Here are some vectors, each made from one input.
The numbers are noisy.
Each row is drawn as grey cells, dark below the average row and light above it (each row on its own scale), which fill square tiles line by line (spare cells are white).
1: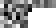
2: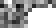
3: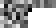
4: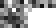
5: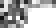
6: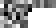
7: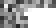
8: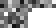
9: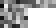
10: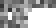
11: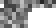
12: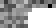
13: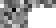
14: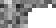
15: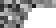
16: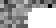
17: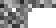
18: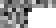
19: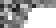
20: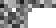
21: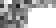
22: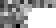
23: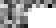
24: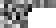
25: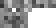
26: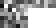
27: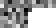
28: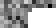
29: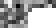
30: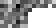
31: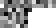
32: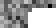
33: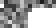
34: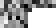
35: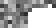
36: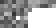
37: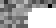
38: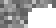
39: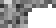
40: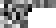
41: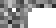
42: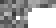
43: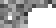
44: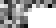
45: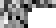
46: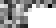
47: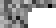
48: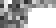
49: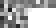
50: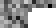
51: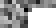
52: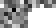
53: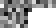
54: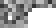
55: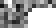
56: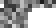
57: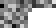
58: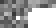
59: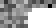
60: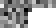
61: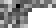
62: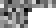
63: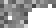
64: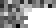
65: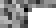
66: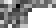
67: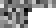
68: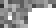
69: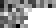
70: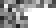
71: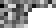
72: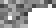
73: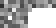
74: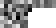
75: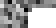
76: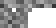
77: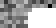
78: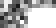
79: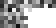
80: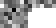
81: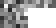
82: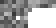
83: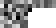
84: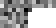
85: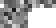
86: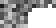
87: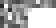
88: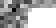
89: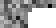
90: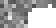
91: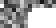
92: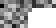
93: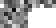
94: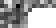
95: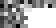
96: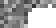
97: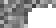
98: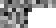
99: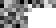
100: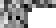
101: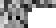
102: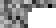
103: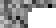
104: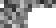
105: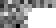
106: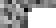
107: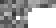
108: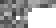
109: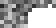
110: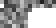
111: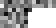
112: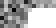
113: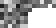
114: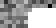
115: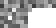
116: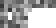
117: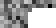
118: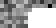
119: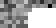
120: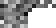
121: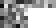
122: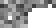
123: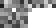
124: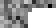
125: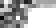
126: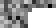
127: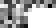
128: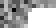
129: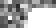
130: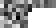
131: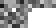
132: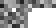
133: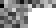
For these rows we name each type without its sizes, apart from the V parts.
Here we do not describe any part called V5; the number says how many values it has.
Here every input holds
a list of items, each a true/false value and a value of V5.
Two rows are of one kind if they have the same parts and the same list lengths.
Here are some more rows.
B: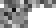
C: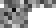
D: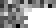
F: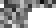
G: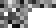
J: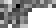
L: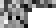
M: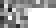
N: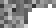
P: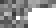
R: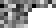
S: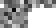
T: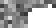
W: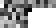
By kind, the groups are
B, C, F, L, S, W
D, G, J, M, N, R, T
P

